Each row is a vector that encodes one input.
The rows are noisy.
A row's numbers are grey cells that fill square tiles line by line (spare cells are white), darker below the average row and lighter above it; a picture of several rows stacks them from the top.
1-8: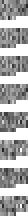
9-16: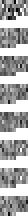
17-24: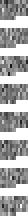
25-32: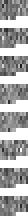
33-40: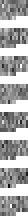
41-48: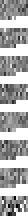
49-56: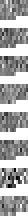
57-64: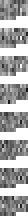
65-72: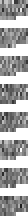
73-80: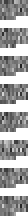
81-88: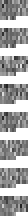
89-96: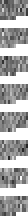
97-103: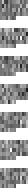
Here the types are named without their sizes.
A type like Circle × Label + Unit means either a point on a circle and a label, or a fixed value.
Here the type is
List(Line).
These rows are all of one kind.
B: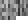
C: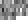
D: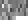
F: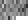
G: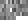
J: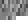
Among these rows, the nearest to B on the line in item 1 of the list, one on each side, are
C and G.
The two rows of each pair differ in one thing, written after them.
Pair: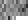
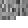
the place on the line in item 1 of the list
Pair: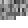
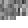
the place on the line in item 2 of the list
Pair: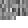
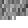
the place on the line in item 1 of the list
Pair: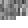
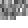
the place on the line in item 1 of the list
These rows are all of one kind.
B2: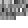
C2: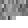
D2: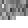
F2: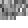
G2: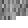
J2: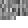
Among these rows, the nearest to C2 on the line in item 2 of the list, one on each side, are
F2 and G2.
